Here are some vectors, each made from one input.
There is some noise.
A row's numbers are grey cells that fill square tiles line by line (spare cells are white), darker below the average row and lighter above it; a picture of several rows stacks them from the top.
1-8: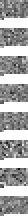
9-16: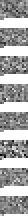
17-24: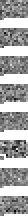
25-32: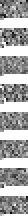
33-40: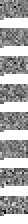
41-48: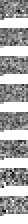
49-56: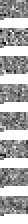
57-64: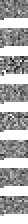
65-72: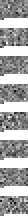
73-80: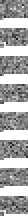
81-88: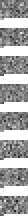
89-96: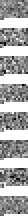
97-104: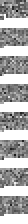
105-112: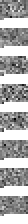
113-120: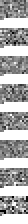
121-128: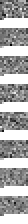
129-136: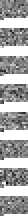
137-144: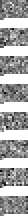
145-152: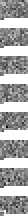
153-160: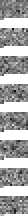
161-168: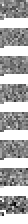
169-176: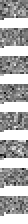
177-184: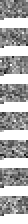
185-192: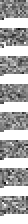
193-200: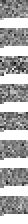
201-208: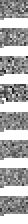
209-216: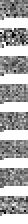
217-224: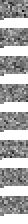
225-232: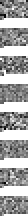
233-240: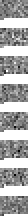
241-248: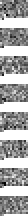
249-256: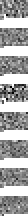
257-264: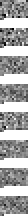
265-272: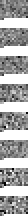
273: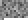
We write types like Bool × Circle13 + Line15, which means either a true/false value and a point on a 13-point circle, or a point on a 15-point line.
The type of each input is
Label8 × (Label8 + Line5).
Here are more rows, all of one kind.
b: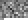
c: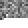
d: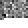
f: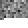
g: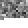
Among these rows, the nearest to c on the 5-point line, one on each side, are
d and f.
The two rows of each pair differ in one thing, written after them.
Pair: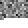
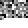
the place on the 5-point line
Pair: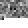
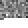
the label
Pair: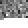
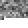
the label
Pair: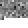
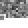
the label
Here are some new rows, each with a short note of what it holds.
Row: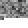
one of 8 labels and a point on a 5-point line
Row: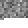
two labels (each one of 8)
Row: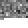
one of 8 labels and a point on a 5-point line
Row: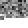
one of 8 labels and a point on a 5-point line
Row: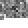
one of 8 labels and a point on a 5-point line
